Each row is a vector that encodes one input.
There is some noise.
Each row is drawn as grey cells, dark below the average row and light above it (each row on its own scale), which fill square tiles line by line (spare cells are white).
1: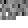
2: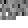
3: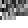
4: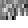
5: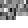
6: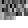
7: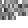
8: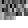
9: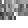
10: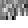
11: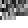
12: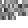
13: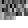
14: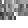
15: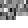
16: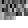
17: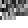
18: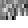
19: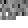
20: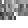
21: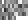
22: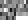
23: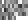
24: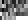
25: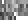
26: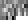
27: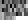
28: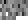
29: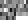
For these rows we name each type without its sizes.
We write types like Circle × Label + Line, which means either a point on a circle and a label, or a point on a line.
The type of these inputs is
Tree.
